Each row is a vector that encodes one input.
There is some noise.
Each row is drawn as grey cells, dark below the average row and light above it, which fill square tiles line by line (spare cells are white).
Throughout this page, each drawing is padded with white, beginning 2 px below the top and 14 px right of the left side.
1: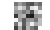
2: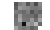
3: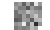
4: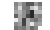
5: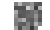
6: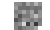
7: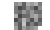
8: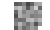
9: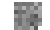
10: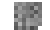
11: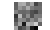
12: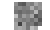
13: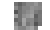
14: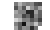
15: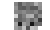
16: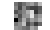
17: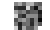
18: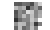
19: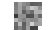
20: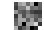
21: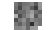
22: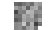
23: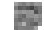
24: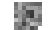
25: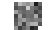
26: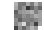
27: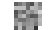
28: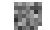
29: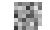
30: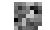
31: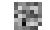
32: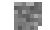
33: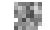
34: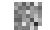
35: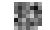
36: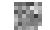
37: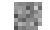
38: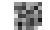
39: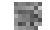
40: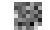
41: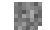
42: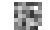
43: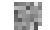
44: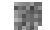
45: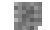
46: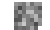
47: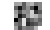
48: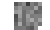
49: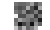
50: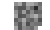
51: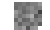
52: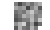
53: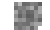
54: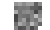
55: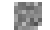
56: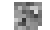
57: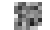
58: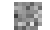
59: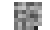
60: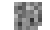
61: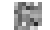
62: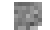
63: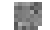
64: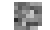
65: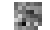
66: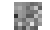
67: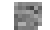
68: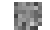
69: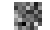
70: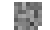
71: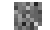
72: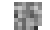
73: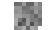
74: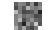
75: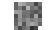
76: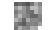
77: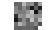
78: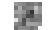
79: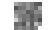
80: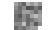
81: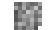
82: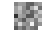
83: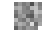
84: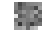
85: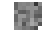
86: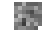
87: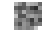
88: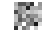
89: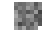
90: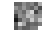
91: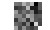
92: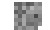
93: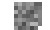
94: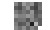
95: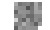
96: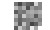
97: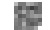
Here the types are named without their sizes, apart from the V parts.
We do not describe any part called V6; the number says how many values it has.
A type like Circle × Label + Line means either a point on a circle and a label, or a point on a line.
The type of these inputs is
(Line + V6) × Tree.
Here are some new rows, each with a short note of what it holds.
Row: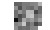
a node of a tree and a value of V6
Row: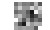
a node of a tree and a value of V6
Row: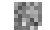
a point on a line and a node of a tree
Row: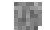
a node of a tree and a value of V6
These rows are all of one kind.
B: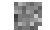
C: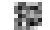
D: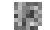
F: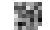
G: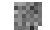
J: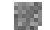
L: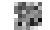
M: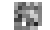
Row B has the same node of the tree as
D and G.
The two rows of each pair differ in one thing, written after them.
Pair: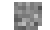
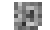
the node of the tree
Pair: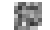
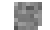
the node of the tree
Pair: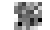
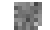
the node of the tree
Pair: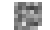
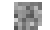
the place on the line
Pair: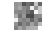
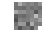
the node of the tree
